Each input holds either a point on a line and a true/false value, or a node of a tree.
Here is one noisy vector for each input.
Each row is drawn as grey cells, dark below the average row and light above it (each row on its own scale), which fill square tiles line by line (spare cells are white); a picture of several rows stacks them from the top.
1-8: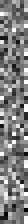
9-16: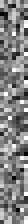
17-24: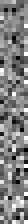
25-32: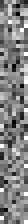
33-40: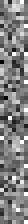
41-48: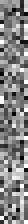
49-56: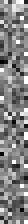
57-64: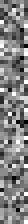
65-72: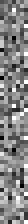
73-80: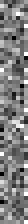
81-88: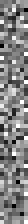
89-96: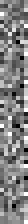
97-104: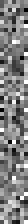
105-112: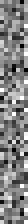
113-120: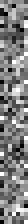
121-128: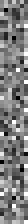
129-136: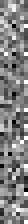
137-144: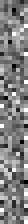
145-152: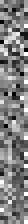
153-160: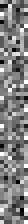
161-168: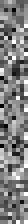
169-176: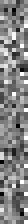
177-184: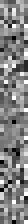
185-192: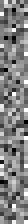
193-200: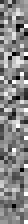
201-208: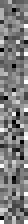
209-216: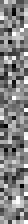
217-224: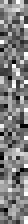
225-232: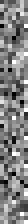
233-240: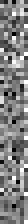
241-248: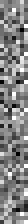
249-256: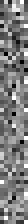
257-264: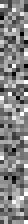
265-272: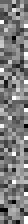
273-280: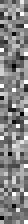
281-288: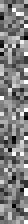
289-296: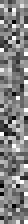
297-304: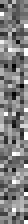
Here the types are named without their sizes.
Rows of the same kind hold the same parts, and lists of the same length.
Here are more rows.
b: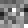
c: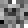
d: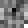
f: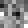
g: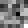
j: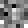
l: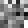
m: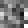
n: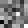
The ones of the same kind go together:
b, j
c, d, f, g, l, m, n

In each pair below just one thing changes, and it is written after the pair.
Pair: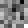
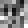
the true/false value
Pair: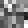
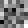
the true/false value
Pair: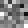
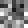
the place on the line
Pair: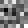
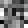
the place on the line
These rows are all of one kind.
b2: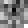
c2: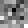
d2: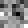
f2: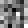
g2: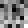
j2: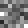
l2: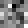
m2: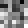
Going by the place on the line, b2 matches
d2 and l2.
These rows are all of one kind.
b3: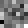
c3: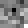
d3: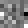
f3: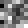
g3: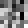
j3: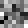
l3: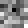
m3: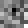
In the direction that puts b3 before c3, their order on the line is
j3, d3, b3, f3, m3, g3, c3, l3.
